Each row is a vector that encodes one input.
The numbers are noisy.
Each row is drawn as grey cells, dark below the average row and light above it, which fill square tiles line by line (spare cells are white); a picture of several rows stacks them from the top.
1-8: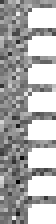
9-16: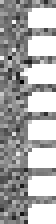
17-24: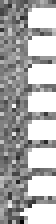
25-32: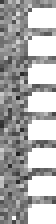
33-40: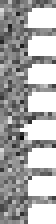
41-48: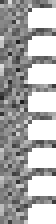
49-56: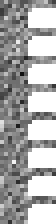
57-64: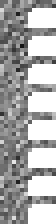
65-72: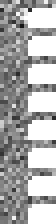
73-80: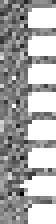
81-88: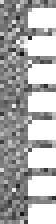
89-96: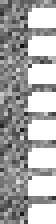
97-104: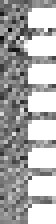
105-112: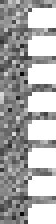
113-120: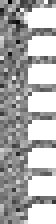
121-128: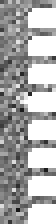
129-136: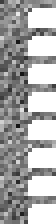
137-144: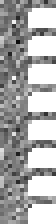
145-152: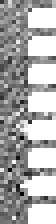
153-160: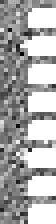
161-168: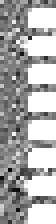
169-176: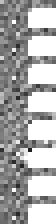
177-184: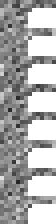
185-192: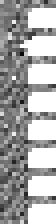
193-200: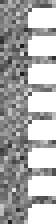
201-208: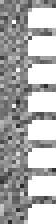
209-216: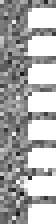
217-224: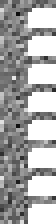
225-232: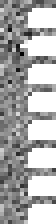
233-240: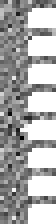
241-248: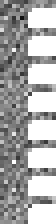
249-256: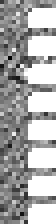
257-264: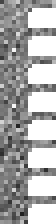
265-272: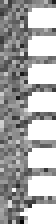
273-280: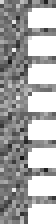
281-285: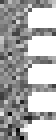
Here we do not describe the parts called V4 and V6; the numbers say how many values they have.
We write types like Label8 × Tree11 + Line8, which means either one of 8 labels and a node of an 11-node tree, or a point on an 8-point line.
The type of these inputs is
((Circle10 + V6) × Tree14 + Unit) × V4.
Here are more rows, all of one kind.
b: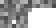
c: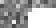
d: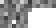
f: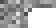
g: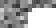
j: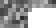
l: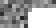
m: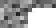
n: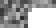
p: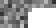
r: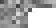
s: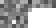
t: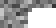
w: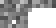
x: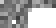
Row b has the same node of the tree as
d, l, m and s.
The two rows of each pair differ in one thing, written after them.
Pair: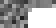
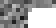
the value of V6
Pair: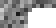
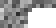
the value of V6
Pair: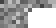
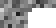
the value of V4
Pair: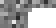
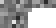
the node of the tree
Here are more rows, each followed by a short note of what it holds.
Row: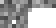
a point on a 10-point circle, a node of a 14-node tree and a value of V4
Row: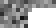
a point on a 10-point circle, a node of a 14-node tree and a value of V4
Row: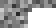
a point on a 10-point circle, a node of a 14-node tree and a value of V4
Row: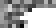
a value of V4
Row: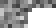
a point on a 10-point circle, a node of a 14-node tree and a value of V4
